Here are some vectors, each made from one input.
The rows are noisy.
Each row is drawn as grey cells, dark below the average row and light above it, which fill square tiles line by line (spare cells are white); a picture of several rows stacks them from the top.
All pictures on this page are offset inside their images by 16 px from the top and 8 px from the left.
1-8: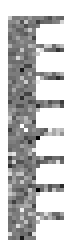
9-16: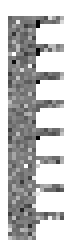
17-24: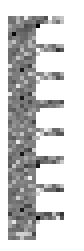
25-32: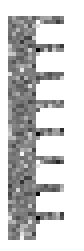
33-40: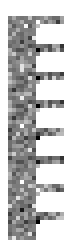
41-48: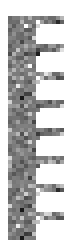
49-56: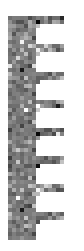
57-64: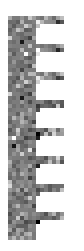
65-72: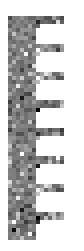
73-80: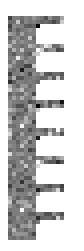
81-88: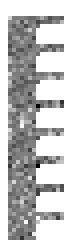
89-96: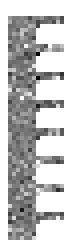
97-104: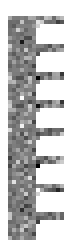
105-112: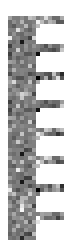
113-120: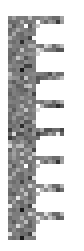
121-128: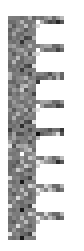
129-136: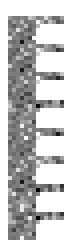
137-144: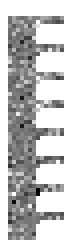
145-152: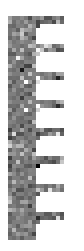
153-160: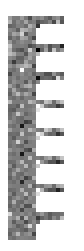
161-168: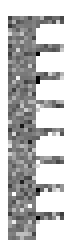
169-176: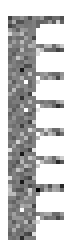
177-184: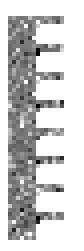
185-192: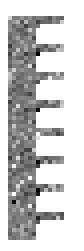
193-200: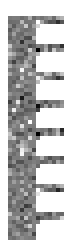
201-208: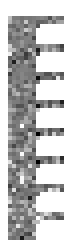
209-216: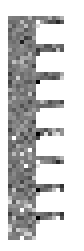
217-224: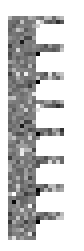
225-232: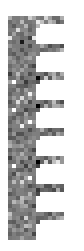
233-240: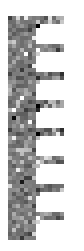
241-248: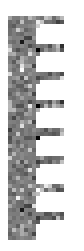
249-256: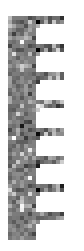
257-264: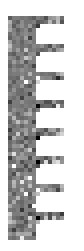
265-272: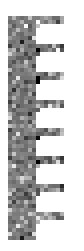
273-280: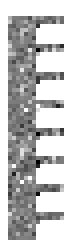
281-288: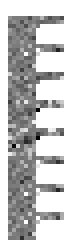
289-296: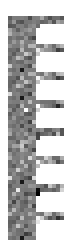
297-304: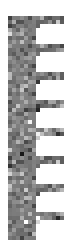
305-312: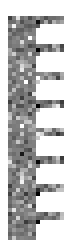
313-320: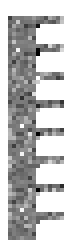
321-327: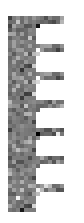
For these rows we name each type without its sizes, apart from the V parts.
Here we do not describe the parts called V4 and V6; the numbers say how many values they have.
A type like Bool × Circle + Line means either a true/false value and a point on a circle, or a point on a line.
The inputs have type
Bool × Bool × Bool + (Line + V6) × V4.
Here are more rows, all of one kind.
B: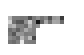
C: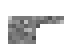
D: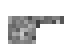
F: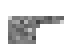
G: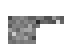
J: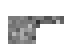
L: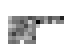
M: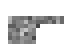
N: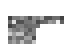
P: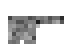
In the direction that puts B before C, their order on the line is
G, J, D, M, B, C, F, L, P, N.
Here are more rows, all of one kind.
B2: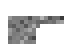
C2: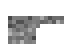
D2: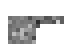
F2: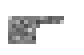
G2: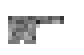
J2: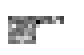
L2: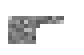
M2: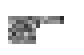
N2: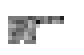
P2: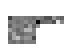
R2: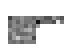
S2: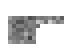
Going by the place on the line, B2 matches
M2, N2 and S2.
